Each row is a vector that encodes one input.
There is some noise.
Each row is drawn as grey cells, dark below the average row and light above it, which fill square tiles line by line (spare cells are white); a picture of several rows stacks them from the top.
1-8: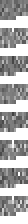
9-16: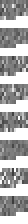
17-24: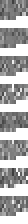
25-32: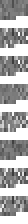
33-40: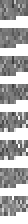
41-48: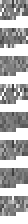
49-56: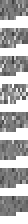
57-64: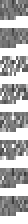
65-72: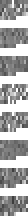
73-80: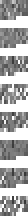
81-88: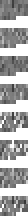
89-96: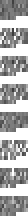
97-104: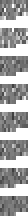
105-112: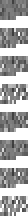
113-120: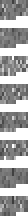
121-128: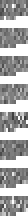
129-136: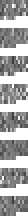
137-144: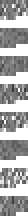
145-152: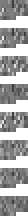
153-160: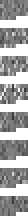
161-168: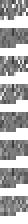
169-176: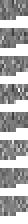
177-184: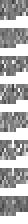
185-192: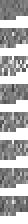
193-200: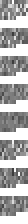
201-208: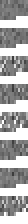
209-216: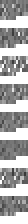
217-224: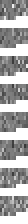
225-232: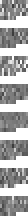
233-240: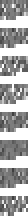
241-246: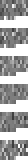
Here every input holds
a point on a 9-point line and a true/false value.
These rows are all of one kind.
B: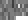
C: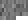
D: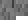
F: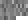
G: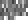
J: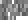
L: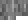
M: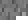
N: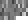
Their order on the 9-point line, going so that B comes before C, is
N, M, B, F, D, C, J, L, G.
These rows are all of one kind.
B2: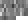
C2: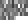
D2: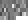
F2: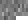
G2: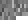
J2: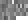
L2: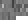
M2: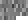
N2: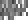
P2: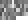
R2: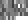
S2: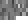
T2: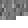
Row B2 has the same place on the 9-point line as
G2, N2, R2 and S2.
